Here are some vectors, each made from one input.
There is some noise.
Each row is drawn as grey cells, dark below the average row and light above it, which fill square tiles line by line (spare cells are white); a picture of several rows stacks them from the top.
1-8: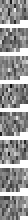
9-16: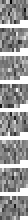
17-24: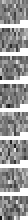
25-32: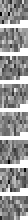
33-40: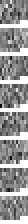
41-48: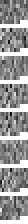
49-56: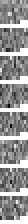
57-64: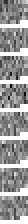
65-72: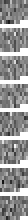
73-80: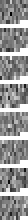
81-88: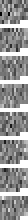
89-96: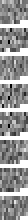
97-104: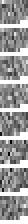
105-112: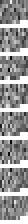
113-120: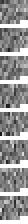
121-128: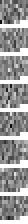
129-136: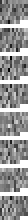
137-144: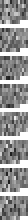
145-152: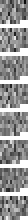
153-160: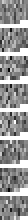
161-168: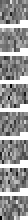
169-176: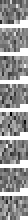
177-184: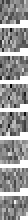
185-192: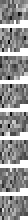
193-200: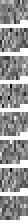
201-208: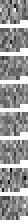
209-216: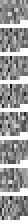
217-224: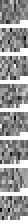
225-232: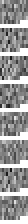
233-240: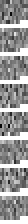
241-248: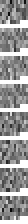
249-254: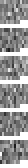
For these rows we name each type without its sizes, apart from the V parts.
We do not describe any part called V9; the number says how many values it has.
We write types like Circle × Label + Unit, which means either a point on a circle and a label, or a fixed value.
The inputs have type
Line × (Tree + Unit) + V9.
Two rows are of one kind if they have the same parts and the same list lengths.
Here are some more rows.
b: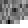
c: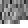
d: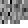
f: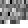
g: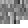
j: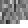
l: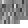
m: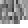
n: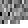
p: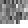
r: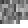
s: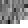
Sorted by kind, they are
b, j, p, r, s
c, d, f, n
g, l, m

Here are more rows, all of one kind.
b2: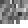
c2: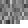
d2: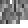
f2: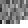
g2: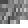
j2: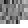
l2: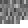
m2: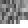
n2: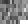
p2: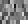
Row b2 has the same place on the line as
m2 and n2.
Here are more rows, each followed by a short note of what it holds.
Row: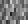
a point on a line and a node of a tree
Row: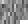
a point on a line
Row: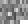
a point on a line
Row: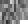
a point on a line and a node of a tree
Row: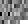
a value of V9
